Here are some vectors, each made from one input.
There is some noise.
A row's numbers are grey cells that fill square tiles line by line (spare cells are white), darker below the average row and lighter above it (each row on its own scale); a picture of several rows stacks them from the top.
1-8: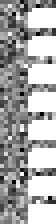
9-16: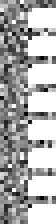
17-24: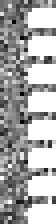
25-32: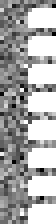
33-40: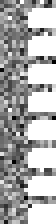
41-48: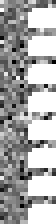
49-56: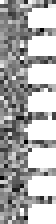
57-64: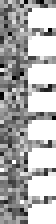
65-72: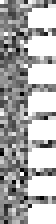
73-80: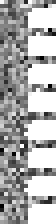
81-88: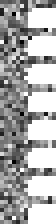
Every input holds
one of 9 labels.
